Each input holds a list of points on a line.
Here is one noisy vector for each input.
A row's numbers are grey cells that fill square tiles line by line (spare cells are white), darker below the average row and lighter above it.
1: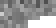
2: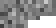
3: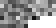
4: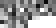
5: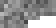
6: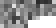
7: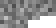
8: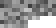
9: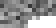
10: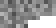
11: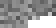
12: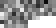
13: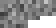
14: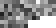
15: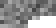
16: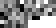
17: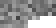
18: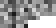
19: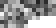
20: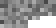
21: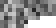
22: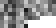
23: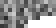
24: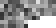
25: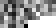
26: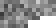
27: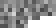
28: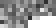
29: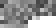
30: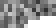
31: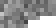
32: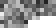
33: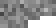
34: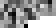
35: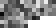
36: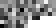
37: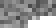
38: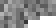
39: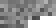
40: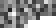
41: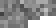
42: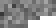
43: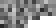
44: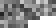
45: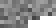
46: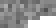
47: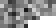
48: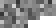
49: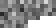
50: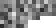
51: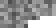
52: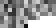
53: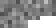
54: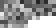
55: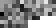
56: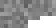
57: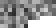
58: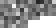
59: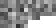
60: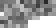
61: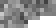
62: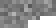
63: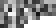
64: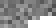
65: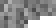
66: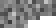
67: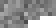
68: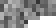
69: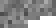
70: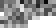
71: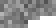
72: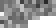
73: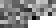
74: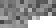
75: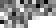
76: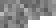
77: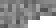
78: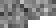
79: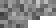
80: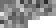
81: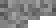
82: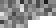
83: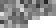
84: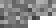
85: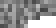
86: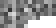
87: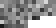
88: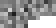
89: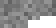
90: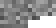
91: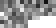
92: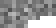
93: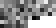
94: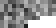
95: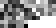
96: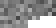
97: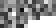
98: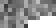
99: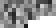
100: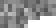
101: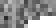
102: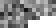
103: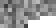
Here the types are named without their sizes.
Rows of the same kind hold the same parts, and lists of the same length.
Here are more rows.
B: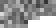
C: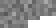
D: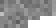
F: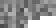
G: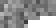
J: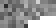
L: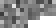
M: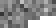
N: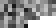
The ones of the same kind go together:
B, D, F, G
C, J, M, N
L

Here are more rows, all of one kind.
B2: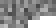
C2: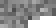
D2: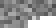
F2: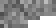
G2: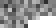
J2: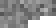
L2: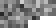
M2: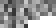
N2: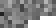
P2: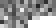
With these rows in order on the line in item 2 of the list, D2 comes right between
F2 and P2.
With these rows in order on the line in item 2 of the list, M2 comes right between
C2 and L2.
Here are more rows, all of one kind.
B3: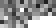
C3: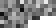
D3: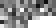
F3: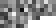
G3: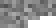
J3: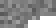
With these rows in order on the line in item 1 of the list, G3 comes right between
B3 and F3.
